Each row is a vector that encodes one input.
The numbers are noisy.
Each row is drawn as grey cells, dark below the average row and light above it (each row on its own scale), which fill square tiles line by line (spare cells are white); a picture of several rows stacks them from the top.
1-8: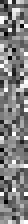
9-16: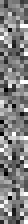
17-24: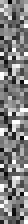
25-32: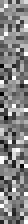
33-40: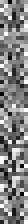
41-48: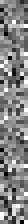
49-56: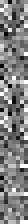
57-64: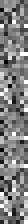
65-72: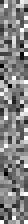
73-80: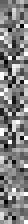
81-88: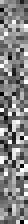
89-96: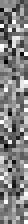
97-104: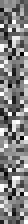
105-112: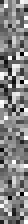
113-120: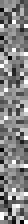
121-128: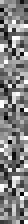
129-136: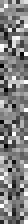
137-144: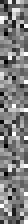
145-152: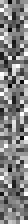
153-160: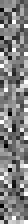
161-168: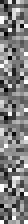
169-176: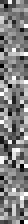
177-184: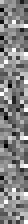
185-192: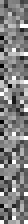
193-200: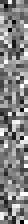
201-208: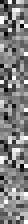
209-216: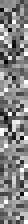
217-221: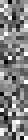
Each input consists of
a point on an 11-point line.
